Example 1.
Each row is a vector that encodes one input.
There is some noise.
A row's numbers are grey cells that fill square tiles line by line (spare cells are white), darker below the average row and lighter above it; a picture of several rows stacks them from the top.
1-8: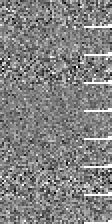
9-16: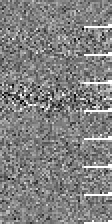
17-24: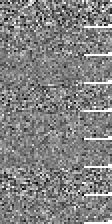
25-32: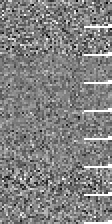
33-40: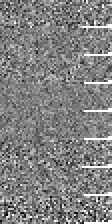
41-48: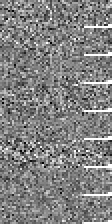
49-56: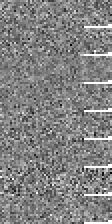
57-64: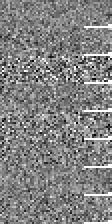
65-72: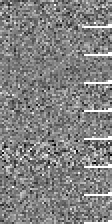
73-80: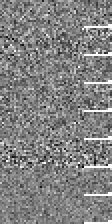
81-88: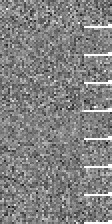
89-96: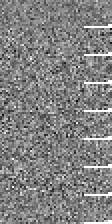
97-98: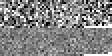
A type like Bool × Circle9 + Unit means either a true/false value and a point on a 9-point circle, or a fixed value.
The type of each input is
Bool × Line7 × Tree9.
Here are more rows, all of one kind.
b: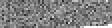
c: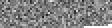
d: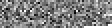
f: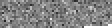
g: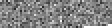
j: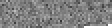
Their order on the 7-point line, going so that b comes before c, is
b, g, d, c, j, f.
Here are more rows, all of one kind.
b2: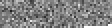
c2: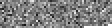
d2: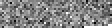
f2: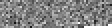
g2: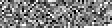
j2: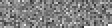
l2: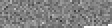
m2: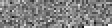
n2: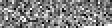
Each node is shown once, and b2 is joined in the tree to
g2.
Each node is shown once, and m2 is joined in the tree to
c2, j2 and l2.
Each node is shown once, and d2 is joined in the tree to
f2.
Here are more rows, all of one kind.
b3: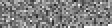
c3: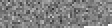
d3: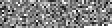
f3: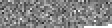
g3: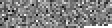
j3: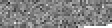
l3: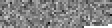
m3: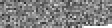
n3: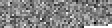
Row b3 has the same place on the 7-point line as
c3, m3 and n3.
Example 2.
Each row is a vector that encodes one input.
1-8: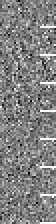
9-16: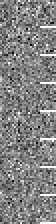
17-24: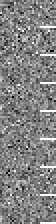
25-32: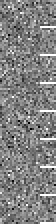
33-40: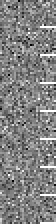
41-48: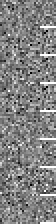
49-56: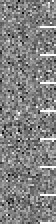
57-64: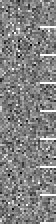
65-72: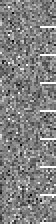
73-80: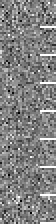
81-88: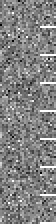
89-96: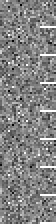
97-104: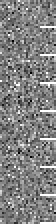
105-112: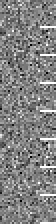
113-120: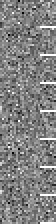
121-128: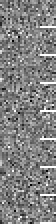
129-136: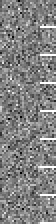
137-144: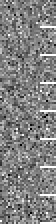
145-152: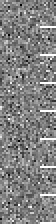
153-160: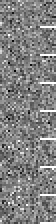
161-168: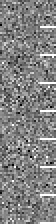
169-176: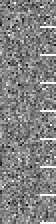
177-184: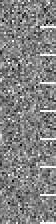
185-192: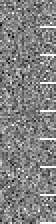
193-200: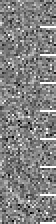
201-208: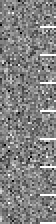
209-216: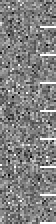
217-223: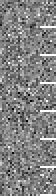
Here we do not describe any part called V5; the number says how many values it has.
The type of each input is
Circle18 × (Line4 × Line6 + V5).
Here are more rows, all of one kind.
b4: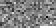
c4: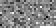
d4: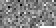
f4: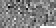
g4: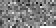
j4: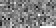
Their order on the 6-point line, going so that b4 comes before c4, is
d4, b4, j4, f4, g4, c4.
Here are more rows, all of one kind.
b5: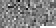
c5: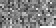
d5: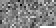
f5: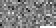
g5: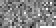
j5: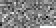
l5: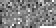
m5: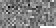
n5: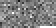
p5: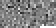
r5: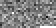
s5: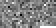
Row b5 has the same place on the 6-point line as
c5, f5, g5 and r5.
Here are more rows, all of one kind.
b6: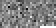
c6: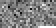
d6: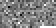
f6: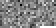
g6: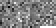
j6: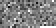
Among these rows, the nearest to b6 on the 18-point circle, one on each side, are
c6 and j6.
